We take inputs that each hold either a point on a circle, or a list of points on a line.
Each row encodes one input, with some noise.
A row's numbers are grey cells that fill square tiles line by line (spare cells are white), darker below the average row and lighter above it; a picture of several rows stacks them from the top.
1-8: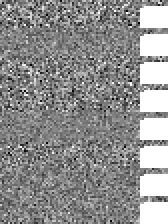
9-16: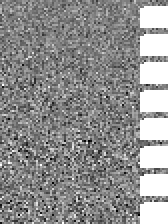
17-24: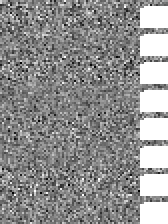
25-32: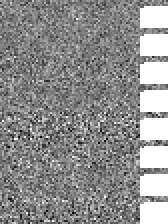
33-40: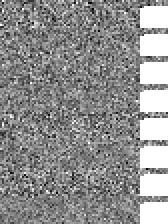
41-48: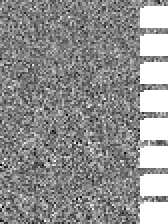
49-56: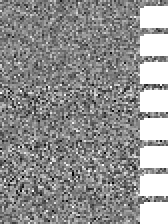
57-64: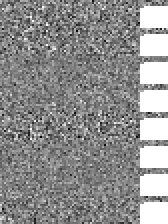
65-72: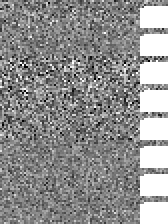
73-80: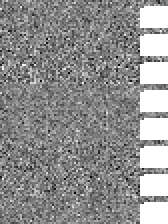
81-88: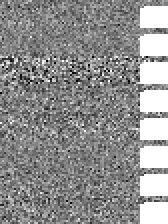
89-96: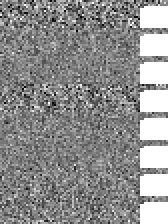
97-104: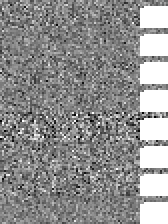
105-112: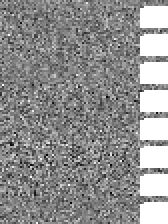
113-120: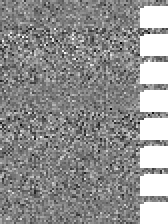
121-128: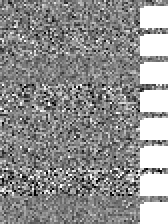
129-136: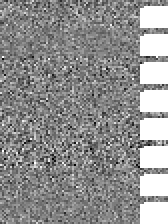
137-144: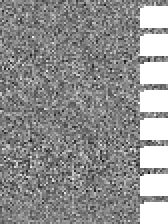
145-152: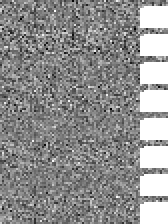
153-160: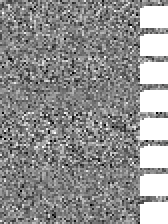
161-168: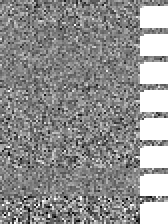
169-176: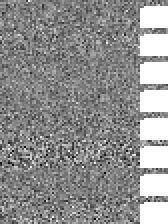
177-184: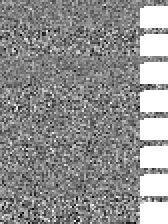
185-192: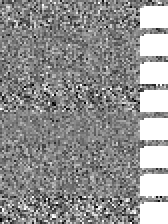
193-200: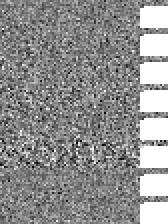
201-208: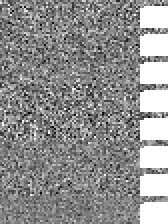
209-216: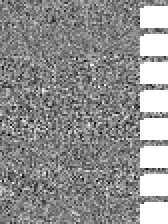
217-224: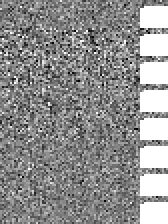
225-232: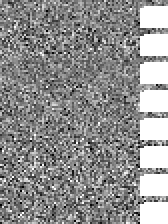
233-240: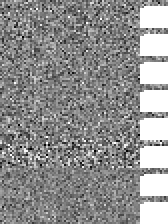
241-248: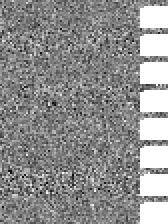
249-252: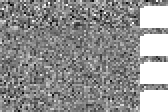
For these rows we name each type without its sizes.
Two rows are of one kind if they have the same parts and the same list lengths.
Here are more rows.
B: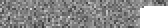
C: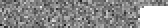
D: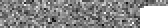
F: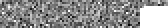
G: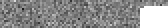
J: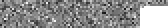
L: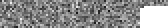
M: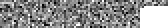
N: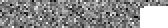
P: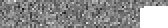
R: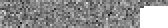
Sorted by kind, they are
B, C, L
D, F, N
G, J, M, P
R

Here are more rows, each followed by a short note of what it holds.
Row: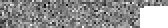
a list of one item
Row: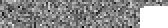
a list of two items
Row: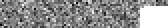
a list of one item
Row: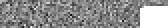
a point on a circle
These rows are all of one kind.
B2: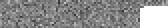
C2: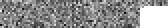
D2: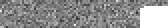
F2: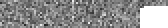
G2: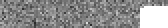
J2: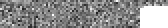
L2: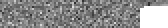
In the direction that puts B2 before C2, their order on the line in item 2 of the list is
G2, J2, L2, B2, D2, F2, C2.
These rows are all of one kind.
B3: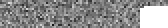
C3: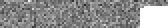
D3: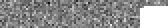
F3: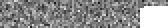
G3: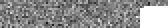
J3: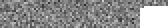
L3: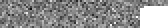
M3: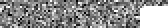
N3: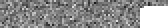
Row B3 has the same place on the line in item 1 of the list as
C3, G3 and N3.
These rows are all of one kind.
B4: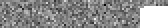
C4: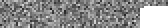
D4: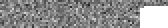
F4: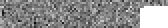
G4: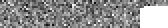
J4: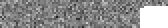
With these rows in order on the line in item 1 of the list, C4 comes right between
B4 and F4.
